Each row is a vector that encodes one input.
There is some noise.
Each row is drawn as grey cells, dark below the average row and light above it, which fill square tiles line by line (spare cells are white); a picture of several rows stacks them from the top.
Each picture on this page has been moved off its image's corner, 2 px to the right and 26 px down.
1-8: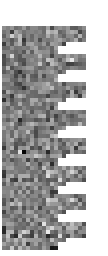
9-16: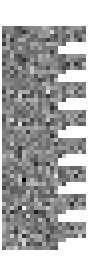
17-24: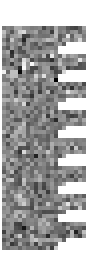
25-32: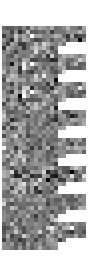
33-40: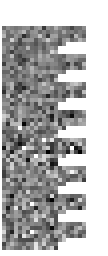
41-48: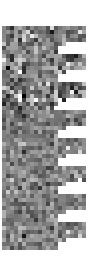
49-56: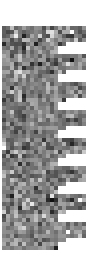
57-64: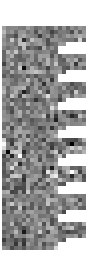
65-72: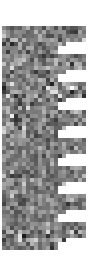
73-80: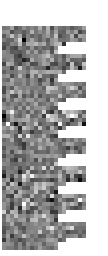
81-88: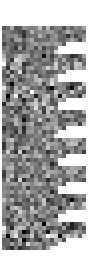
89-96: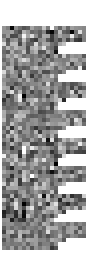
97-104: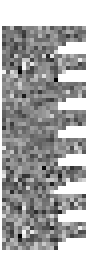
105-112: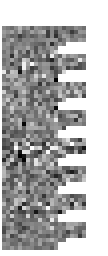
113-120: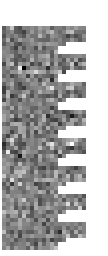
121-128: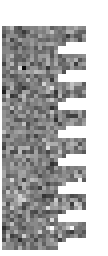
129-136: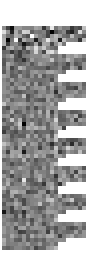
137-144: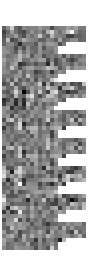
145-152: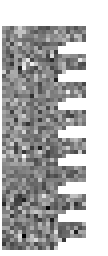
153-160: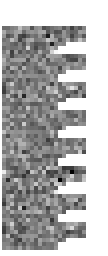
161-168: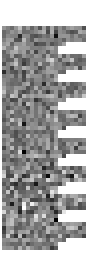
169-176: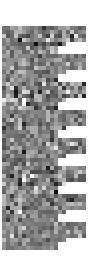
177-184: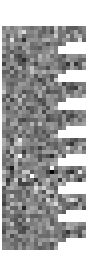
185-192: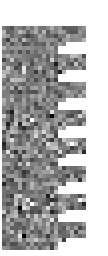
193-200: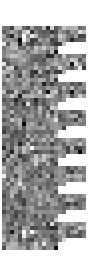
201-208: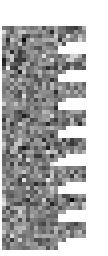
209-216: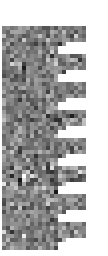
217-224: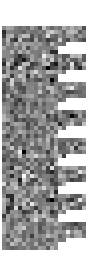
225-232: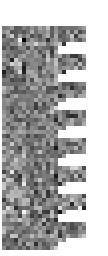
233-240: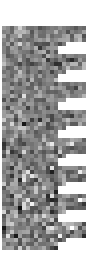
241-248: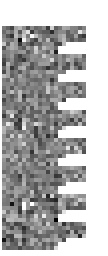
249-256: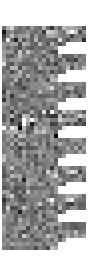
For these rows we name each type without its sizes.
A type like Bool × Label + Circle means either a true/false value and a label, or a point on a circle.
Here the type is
List(Line) × (Tree + Unit).
